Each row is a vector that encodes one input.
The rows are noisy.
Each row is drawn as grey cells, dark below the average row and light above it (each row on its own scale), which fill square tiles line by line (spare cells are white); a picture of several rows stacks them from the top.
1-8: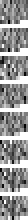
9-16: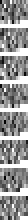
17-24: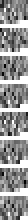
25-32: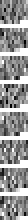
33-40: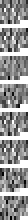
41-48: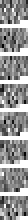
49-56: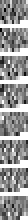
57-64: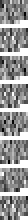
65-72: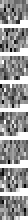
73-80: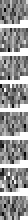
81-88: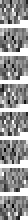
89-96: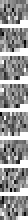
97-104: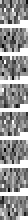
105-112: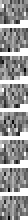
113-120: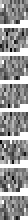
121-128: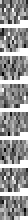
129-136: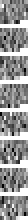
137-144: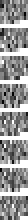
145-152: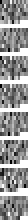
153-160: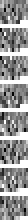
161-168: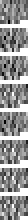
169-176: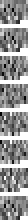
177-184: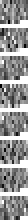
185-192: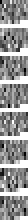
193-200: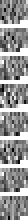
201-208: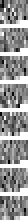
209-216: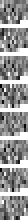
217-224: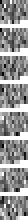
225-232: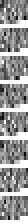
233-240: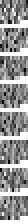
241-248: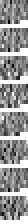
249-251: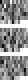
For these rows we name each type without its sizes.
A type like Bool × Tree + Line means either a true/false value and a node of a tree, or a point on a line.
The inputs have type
Circle + Unit.
